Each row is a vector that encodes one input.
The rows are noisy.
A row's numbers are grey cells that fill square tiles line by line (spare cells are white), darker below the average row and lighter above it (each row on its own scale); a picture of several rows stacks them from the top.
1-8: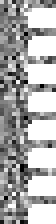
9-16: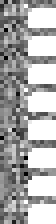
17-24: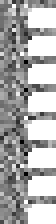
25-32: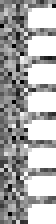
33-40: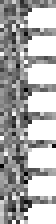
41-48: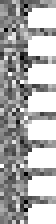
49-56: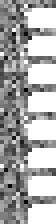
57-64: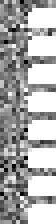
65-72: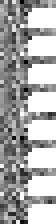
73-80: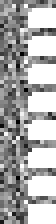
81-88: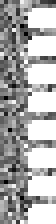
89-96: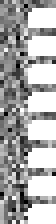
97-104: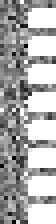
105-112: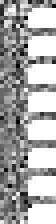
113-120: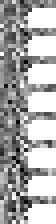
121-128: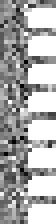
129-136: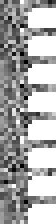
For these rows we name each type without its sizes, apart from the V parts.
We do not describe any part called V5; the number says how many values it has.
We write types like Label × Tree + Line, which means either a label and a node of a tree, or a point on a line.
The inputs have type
List(Bool × V5).
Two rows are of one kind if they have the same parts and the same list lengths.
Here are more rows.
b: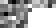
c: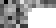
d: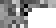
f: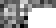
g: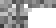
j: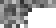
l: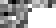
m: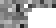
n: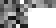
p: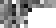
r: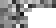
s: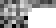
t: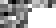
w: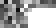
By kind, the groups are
b, l, t
c, f, g, m, n, r, s, w
d, j, p

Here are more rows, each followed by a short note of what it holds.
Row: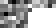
the empty list
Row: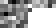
the empty list
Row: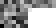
a list of two items
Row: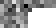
a list of one item
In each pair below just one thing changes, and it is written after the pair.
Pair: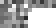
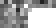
the true/false value in item 2 of the list
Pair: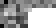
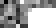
the true/false value in item 1 of the list
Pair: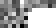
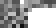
the true/false value in item 2 of the list
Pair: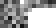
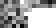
the value of V5 in item 2 of the list
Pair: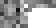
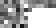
the true/false value in item 2 of the list
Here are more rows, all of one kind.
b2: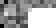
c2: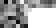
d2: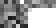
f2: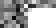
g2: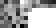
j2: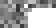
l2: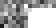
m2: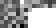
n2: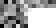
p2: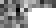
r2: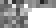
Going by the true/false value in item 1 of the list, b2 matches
l2 and r2.
